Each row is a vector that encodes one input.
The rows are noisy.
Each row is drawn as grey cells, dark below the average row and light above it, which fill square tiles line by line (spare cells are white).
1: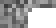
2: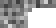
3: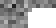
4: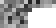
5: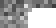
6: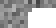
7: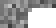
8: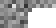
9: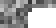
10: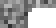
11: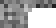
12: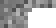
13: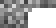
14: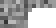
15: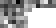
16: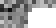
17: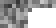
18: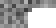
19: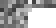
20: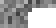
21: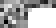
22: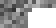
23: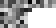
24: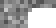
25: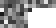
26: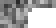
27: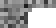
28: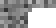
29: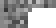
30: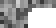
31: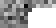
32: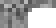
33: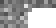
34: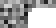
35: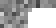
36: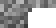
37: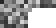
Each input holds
three true/false values.
